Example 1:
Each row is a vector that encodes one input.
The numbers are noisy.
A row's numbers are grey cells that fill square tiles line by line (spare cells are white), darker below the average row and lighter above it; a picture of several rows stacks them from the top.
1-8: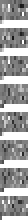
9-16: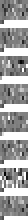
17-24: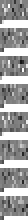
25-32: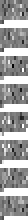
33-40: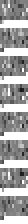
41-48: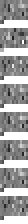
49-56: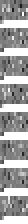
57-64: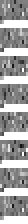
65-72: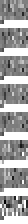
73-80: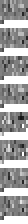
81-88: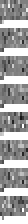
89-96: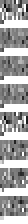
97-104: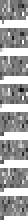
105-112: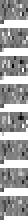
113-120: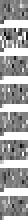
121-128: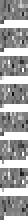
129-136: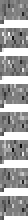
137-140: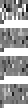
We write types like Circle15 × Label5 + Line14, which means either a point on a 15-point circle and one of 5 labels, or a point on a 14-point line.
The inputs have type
List2(Line4).
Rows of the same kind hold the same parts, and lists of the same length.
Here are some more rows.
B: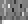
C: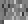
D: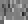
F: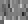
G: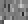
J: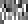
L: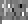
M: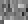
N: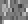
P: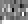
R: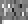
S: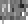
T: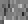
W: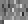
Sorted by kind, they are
B, L, N, P, R, S
C, D, F, G, M, T, W
J

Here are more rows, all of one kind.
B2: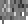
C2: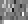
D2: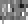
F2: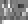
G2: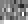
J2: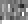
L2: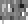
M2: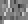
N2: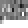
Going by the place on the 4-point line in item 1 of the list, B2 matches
D2 and L2.
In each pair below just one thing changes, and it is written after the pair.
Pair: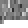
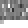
the place on the 4-point line in item 2 of the list
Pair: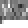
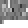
the place on the 4-point line in item 2 of the list
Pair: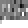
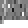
the place on the 4-point line in item 1 of the list
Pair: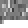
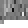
the place on the 4-point line in item 1 of the list
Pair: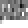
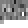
the place on the 4-point line in item 2 of the list
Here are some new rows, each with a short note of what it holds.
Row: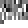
the empty list
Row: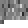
a list of one item
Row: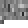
a list of one item
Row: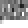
a list of two items
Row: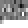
a list of two items
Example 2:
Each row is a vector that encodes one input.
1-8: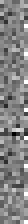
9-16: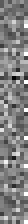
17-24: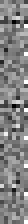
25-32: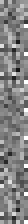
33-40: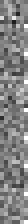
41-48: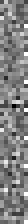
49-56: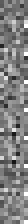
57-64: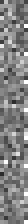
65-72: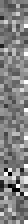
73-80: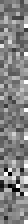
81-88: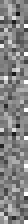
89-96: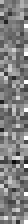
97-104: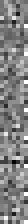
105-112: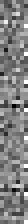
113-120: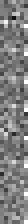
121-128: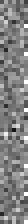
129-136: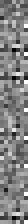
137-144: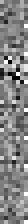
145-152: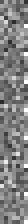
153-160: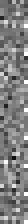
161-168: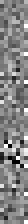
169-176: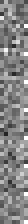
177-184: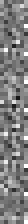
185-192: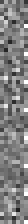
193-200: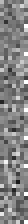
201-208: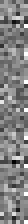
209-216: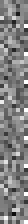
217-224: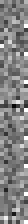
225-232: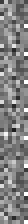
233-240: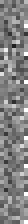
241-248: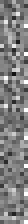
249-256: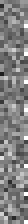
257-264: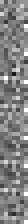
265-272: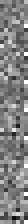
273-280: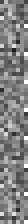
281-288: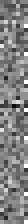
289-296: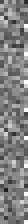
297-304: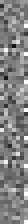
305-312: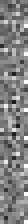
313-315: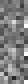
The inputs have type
List2(Line4).
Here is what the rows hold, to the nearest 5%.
All of them are lists of up to two points on a 4-point line: a few are empty, 30% hold one and 70% two.
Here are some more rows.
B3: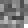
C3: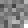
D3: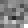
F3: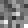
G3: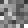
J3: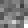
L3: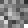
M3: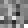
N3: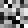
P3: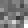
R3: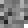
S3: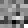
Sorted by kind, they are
B3, C3, D3, F3, J3, P3, R3
G3, L3, M3, S3
N3

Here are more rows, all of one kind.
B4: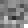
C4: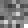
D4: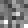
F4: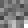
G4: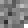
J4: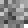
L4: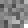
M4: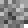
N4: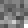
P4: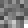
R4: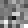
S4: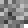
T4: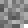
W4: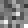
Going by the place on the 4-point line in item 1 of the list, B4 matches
F4, N4 and P4.
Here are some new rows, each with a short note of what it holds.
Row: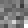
a list of two items
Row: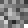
a list of one item
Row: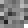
a list of two items
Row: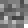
a list of two items
